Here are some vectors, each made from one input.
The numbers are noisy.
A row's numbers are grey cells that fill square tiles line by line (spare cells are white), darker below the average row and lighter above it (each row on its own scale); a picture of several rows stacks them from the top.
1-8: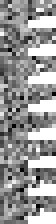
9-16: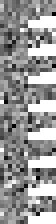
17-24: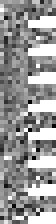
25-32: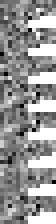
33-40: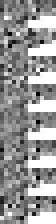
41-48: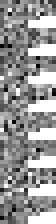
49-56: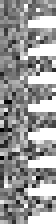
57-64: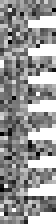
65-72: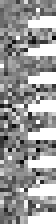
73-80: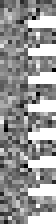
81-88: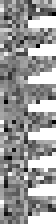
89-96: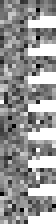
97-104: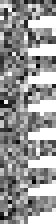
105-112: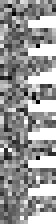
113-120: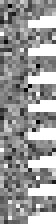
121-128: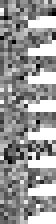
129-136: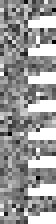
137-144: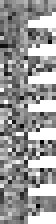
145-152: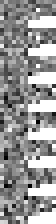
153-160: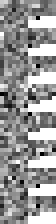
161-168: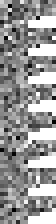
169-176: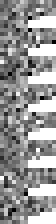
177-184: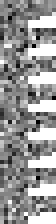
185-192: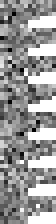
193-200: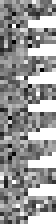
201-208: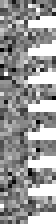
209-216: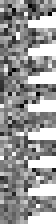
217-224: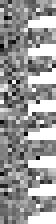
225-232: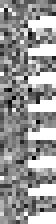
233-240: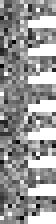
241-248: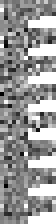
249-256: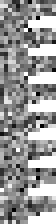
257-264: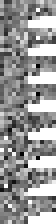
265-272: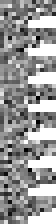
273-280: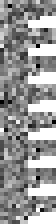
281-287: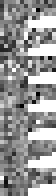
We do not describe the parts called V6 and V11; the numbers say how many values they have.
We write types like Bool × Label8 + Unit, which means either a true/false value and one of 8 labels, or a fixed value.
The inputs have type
(Bool × Bool × Bool + V11) × Line8 + V6.
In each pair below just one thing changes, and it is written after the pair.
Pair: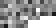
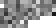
the value of V11
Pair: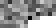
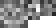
the place on the 8-point line
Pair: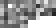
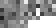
the value of V11
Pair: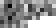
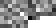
the value of V11
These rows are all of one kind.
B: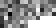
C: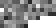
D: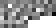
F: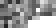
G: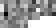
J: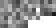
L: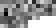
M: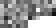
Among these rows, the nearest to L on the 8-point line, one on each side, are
F and M.
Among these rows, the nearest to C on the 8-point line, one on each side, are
B and J.
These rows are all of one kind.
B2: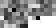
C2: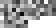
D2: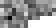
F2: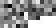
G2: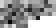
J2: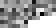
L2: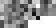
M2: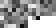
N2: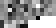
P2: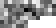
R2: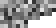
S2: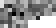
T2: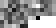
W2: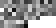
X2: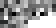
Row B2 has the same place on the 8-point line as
M2, N2, T2 and W2.
